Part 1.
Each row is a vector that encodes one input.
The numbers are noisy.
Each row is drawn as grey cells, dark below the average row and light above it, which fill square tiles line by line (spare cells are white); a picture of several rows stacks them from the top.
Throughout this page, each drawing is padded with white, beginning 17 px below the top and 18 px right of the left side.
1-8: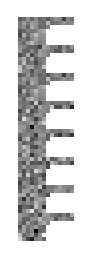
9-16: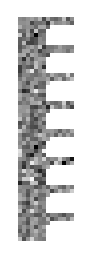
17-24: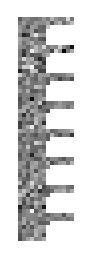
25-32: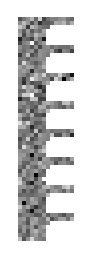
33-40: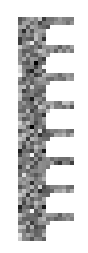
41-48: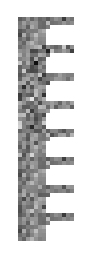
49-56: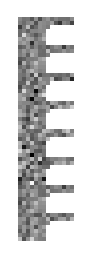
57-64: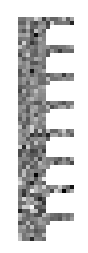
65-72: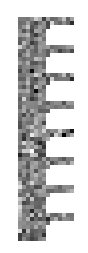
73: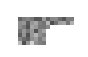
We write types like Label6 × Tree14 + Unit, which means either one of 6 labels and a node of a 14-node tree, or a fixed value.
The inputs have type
List2(Line7).
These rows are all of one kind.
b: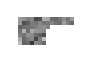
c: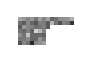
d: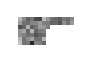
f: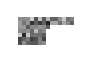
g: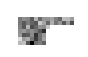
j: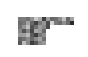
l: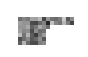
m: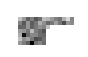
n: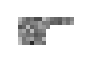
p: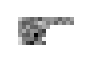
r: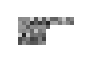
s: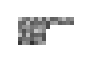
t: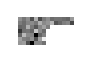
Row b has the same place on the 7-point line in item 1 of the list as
d and n.
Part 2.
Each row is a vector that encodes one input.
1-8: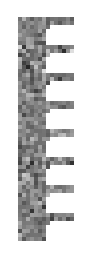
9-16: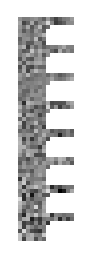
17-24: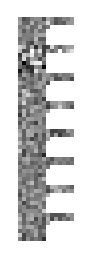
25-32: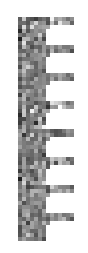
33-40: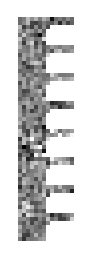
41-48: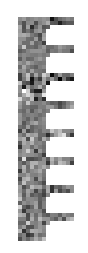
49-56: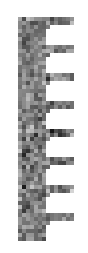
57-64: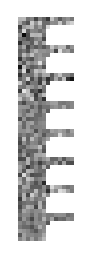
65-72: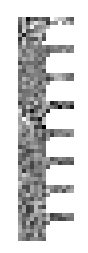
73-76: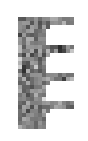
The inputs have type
Bool × Bool × Bool × Bool × Line7.
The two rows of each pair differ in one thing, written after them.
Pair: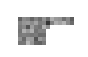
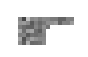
one of the four true/false values
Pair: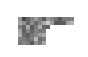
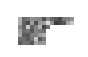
one of the four true/false values
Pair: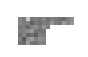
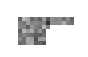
one of the four true/false values
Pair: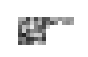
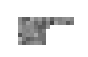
one of the four true/false values
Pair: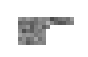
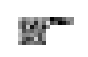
one of the four true/false values
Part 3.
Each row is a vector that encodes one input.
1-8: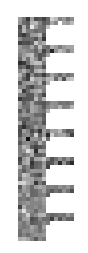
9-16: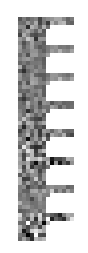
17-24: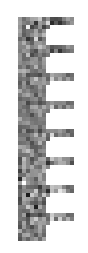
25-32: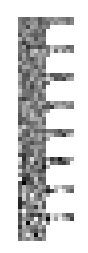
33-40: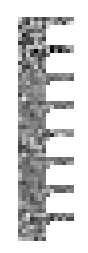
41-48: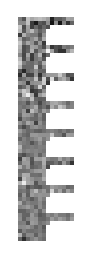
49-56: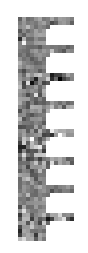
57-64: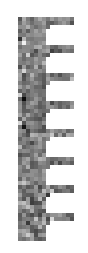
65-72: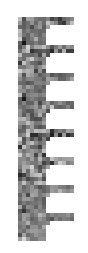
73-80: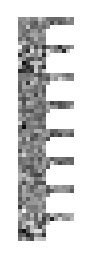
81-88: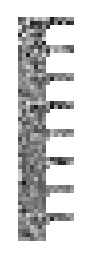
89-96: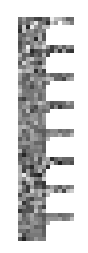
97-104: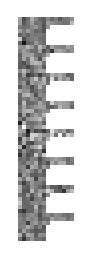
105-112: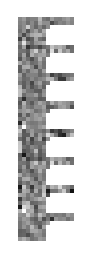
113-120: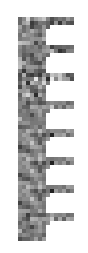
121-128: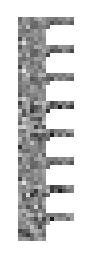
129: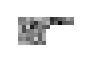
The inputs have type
Bool × Line7.
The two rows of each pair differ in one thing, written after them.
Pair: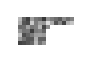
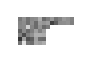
the true/false value
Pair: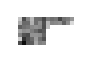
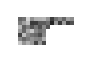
the true/false value
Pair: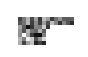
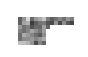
the true/false value
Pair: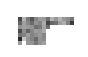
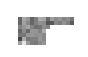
the place on the 7-point line
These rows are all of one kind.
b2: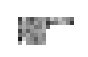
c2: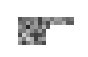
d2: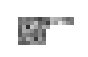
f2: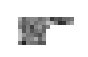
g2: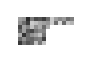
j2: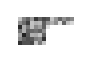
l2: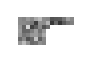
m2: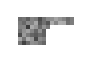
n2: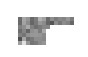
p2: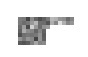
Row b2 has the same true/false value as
l2 and n2.
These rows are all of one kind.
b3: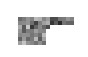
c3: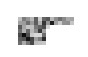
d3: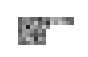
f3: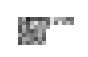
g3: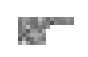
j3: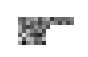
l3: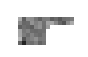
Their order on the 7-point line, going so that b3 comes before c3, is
b3, f3, g3, l3, d3, c3, j3.
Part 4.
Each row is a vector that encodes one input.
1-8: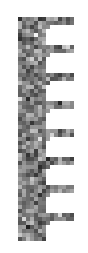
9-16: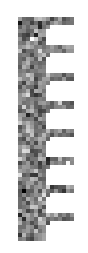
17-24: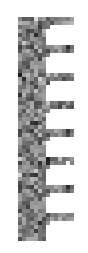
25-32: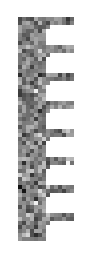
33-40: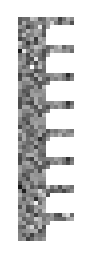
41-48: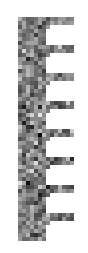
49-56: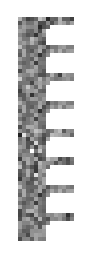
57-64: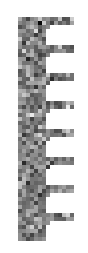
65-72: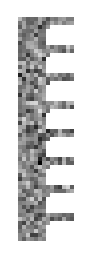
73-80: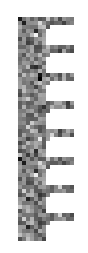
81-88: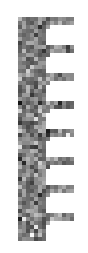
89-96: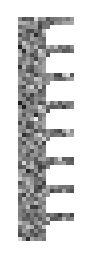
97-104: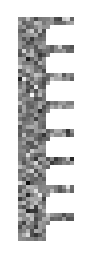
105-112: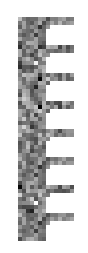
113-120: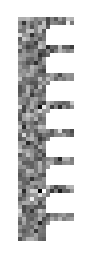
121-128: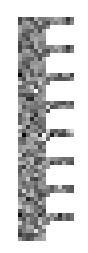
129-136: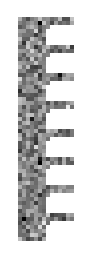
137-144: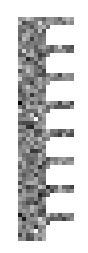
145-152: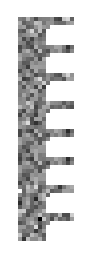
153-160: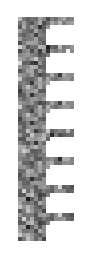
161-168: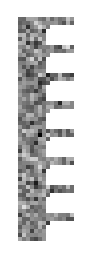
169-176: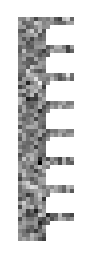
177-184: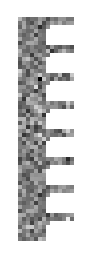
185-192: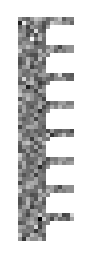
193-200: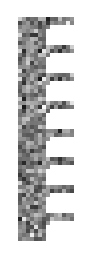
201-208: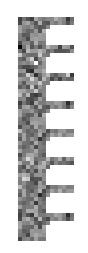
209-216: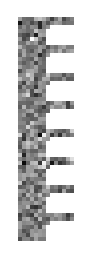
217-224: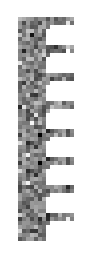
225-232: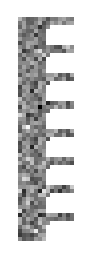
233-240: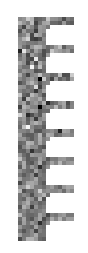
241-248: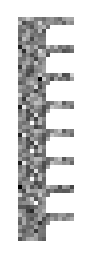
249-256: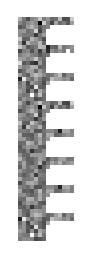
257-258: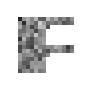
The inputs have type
(Circle6 + Unit) × Label11.
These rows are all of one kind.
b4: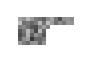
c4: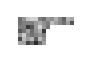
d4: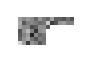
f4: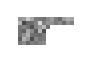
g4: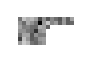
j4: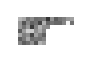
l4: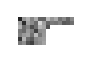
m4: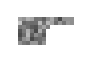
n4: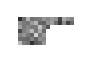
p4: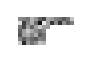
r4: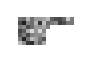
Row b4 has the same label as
f4 and m4.
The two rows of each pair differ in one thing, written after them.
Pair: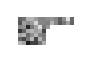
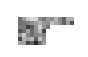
the place on the 6-point circle
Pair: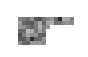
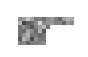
the place on the 6-point circle
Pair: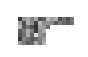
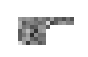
the label
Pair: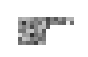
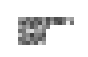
the place on the 6-point circle
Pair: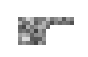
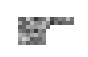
the place on the 6-point circle
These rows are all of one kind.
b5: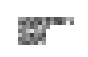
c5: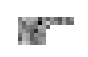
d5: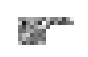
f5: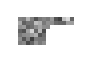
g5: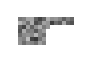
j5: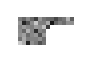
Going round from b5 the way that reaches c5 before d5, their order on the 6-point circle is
b5, g5, c5, d5, j5, f5.
